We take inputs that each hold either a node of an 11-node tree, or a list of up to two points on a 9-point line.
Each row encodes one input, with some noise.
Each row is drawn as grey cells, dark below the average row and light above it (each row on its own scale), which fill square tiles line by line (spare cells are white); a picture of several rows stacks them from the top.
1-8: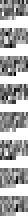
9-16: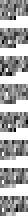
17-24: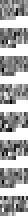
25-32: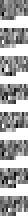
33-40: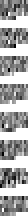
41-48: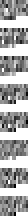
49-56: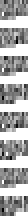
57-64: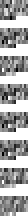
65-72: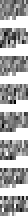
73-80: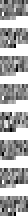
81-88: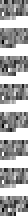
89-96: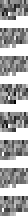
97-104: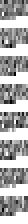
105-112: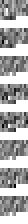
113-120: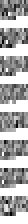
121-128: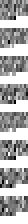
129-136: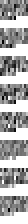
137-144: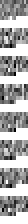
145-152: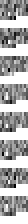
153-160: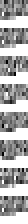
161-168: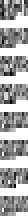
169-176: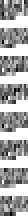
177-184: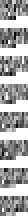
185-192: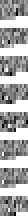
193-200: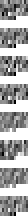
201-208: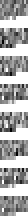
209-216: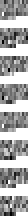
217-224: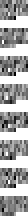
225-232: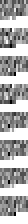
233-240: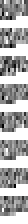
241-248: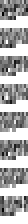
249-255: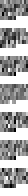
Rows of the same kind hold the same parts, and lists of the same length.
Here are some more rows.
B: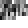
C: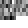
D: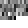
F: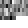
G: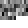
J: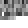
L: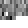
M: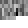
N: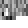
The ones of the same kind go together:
B
C, F, L, N
D, G
J, M

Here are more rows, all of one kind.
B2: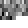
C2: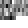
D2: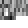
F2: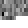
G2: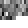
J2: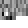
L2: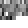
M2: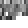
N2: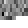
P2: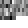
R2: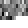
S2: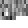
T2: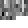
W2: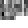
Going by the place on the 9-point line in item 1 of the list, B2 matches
G2, N2 and R2.
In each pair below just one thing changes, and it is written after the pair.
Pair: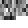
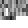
the place on the 9-point line in item 1 of the list
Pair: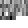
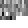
the place on the 9-point line in item 2 of the list
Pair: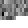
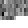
the place on the 9-point line in item 1 of the list
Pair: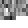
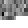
the place on the 9-point line in item 1 of the list
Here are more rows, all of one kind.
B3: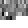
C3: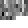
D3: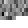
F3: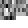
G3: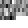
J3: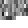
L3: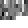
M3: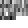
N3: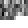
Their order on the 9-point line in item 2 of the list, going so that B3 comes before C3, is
D3, J3, F3, B3, G3, N3, M3, L3, C3.
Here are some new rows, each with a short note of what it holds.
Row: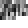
the empty list
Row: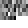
a list of one item
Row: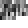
the empty list
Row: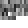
a list of one item
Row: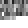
a node of an 11-node tree
